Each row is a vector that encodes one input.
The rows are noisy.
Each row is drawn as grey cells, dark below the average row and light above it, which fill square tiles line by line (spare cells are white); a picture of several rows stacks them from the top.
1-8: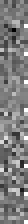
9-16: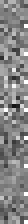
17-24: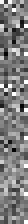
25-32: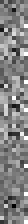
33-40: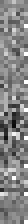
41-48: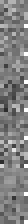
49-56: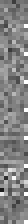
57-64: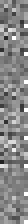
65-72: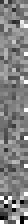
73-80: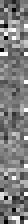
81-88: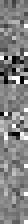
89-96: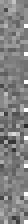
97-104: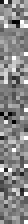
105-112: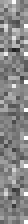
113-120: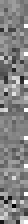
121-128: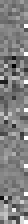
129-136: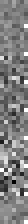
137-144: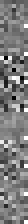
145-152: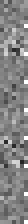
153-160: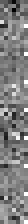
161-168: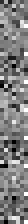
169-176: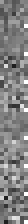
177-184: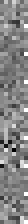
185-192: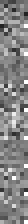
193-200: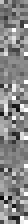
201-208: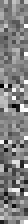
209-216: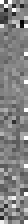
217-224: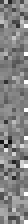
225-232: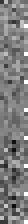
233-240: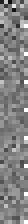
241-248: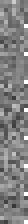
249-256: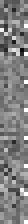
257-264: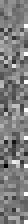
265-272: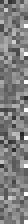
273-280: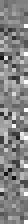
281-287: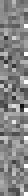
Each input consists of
a point on each of three 6-point circles, a point on a 5-point line and a true/false value.
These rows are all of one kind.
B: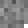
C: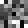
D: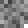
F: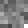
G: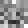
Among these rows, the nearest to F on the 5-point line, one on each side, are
C and G.
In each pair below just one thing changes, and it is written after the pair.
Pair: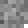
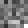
the place on one of the three 6-point circles
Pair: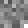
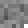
the place on the 5-point line
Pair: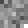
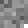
the place on one of the three 6-point circles
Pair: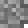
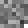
the true/false value
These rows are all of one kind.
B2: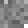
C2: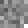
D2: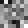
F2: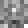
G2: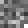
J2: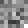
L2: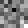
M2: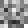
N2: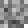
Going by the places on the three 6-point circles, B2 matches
D2, M2 and N2.
